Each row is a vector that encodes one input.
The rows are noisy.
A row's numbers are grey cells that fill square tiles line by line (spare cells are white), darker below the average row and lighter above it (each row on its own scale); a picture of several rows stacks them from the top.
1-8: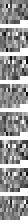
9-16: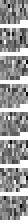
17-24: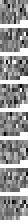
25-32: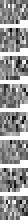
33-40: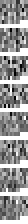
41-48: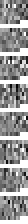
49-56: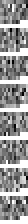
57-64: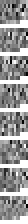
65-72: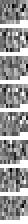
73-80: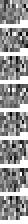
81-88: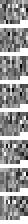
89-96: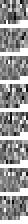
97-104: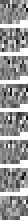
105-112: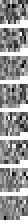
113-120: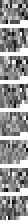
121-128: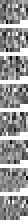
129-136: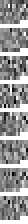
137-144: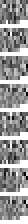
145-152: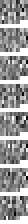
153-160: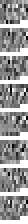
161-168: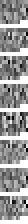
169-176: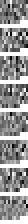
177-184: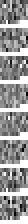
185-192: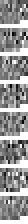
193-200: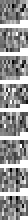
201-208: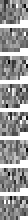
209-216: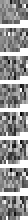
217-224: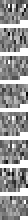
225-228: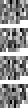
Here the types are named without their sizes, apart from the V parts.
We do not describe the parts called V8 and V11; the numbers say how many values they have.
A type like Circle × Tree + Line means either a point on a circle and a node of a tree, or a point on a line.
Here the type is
Bool × (Line + V8 × V11).
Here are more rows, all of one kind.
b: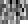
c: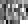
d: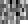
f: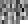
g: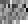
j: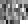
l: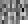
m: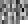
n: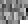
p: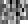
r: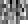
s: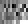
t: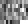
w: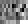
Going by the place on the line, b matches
d, p, r and w.
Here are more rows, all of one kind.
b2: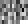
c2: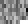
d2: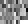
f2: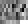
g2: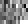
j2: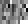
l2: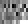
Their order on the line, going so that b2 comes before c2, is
b2, f2, l2, d2, c2, j2, g2.
